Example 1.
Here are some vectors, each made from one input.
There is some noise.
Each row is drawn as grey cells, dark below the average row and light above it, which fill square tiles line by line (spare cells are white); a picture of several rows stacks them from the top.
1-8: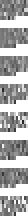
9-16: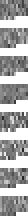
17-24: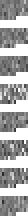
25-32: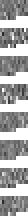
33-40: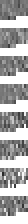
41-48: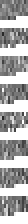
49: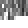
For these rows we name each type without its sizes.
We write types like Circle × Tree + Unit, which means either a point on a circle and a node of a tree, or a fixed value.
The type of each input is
Bool × Bool × Bool + Unit.
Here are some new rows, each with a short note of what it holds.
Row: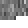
three true/false values
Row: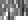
a fixed value
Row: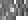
a fixed value
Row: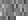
three true/false values
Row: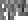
three true/false values
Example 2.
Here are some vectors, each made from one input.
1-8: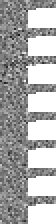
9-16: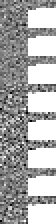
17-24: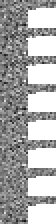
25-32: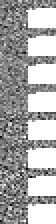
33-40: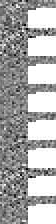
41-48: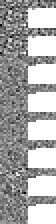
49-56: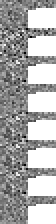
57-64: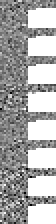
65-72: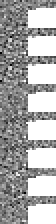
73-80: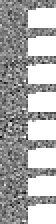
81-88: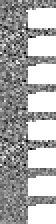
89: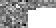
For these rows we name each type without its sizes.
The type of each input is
Line.
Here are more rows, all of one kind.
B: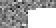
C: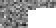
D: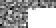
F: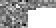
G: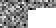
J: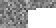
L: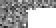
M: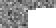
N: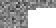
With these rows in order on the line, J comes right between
M and N.
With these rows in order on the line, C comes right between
F and M.
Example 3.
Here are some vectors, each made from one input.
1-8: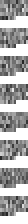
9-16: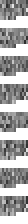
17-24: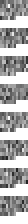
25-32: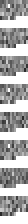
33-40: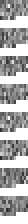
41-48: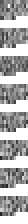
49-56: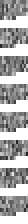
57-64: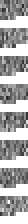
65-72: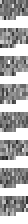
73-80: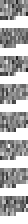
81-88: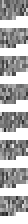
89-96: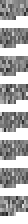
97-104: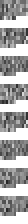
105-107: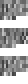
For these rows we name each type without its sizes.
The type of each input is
Circle.
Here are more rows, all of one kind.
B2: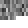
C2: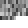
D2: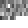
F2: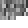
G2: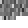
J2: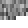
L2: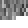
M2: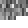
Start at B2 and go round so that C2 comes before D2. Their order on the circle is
B2, C2, D2, J2, G2, M2, F2, L2.
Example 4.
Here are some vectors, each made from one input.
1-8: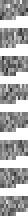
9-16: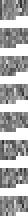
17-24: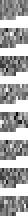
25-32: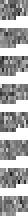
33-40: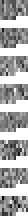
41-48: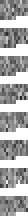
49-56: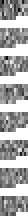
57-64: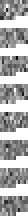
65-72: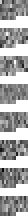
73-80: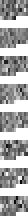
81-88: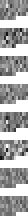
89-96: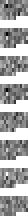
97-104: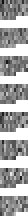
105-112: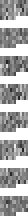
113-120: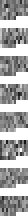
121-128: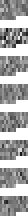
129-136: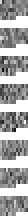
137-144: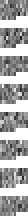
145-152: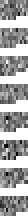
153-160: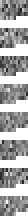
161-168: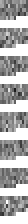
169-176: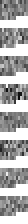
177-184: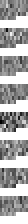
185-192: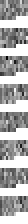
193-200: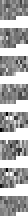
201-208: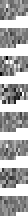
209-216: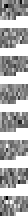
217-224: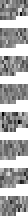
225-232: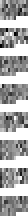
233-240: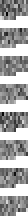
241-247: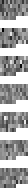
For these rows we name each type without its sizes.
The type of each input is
Tree.
